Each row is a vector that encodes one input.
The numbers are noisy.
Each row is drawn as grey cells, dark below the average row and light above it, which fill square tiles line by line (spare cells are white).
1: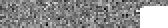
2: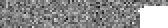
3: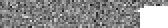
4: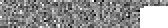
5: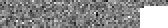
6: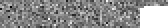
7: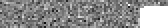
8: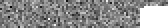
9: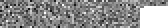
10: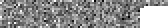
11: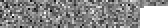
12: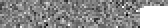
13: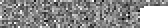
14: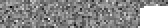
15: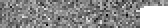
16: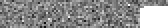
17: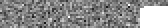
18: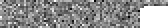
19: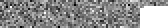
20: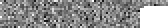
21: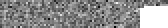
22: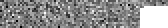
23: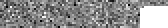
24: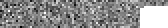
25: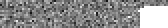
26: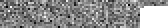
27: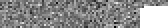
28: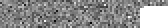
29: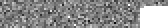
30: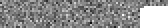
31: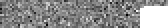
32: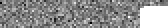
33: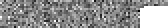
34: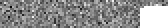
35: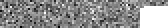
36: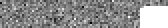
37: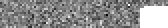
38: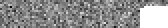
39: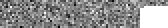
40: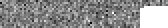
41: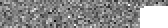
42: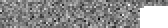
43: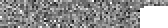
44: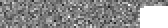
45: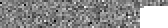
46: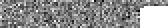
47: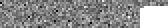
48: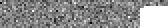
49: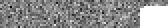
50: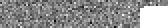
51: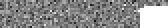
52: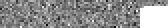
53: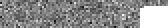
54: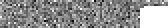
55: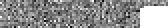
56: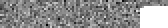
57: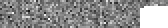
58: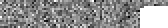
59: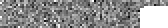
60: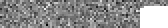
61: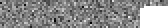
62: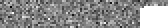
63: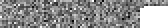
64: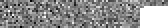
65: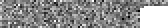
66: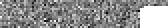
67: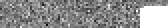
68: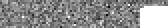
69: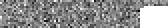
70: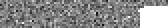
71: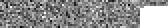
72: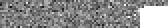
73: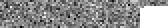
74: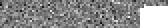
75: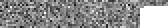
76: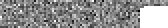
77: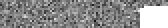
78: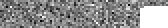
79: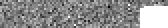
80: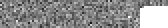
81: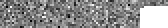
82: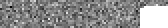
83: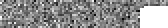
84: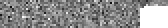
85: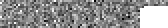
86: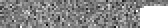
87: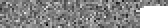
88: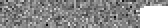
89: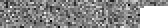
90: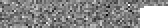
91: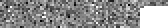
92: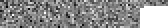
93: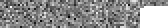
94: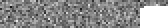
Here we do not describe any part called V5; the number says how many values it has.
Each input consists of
either a point on a 4-point line and a true/false value, or two values of V5.
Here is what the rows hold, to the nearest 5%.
About 40% of them hold a point on a 4-point line and a true/false value. The rest hold two values of V5.
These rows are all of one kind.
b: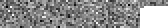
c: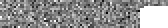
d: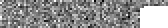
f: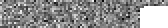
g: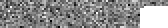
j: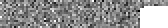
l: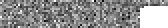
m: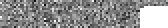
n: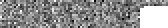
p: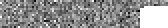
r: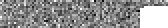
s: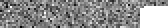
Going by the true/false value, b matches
g and s.
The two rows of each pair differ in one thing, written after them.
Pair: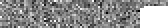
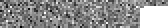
the true/false value
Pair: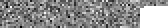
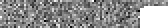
the true/false value
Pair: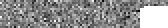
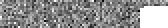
the place on the 4-point line
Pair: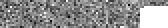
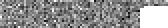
the true/false value
